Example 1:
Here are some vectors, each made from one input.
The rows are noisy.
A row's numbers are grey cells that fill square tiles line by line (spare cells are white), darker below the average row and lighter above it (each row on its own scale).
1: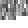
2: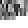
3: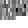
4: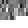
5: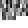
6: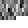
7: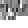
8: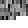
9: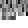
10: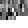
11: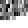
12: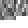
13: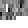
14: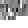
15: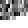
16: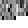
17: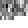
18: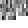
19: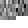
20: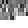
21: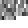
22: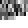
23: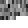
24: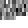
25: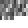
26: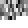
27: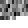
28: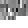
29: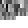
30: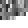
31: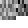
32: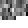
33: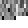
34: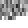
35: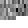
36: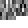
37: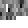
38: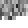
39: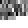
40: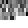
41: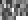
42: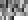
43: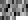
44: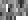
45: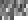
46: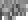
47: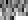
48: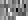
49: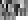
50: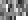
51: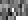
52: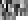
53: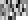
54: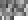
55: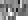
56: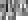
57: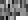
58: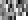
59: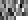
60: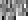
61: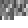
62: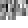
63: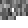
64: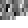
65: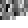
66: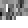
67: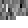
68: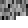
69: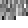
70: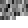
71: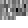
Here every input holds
one of 6 labels.
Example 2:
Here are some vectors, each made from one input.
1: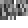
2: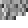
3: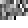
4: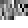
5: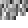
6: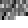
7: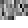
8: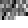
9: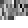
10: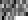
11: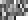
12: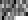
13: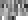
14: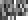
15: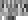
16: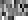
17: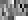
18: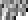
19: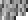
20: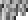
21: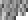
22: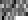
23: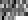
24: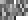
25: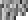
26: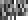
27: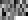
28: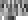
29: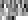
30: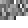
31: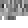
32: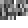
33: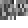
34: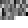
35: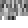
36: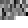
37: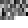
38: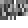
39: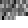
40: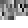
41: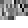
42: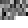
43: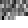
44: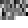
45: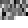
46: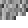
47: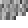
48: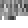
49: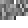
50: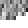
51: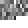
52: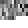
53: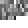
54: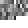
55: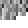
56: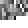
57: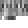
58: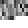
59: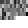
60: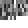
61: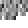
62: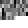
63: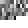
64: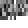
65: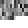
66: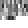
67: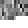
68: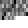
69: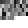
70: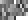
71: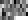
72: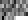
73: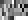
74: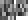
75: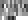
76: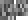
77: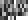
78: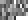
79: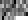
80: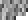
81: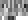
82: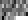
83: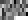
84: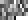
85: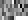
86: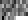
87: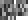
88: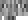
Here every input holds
a point on a 7-point line.
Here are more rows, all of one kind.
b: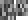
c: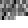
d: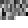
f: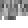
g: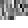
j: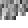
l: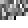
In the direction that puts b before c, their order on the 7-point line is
b, l, j, f, g, d, c.
